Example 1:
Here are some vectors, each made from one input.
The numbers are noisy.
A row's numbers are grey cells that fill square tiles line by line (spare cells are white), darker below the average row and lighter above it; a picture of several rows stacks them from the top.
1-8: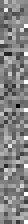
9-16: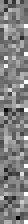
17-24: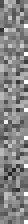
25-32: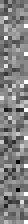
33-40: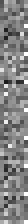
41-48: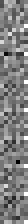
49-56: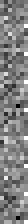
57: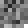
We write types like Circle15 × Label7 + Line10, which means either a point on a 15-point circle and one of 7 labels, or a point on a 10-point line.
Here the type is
Label7 + Line4 × Line5.
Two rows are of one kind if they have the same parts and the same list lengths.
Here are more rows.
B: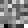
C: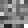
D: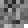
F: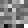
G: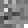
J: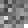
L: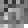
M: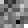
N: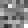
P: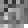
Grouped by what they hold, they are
B, C, F, G, N
D, J, L, M, P

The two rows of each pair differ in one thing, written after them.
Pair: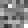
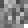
the place on the 4-point line
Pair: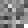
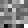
the place on the 4-point line
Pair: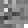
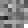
the place on the 4-point line
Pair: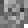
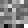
the place on the 4-point line
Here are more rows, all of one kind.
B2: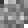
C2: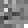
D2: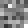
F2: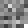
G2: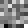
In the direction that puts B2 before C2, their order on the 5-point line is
B2, G2, F2, C2, D2.
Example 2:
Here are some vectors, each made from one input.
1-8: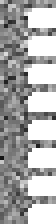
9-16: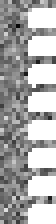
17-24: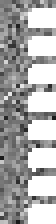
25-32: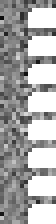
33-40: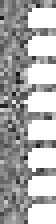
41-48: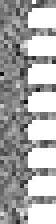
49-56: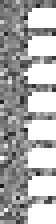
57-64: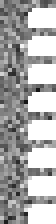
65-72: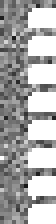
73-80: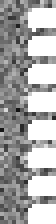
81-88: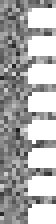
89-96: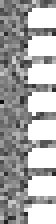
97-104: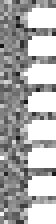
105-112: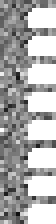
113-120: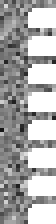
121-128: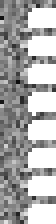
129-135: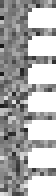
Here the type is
Bool × Bool × Bool + Line9 × Line11 + Unit.
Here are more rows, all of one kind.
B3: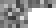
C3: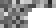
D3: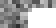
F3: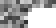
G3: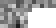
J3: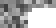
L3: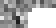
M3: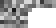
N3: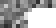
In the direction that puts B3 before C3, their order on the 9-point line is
N3, B3, D3, G3, L3, J3, F3, C3, M3.
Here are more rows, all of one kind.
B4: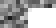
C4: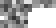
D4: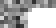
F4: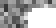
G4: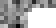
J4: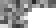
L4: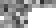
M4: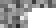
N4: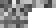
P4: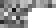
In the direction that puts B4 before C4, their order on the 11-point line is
J4, B4, D4, G4, P4, F4, M4, N4, C4, L4.
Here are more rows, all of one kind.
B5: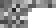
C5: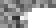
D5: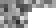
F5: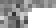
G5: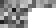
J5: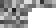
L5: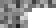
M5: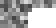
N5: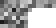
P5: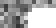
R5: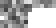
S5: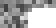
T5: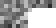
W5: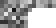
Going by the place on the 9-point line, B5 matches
G5, J5, N5 and W5.
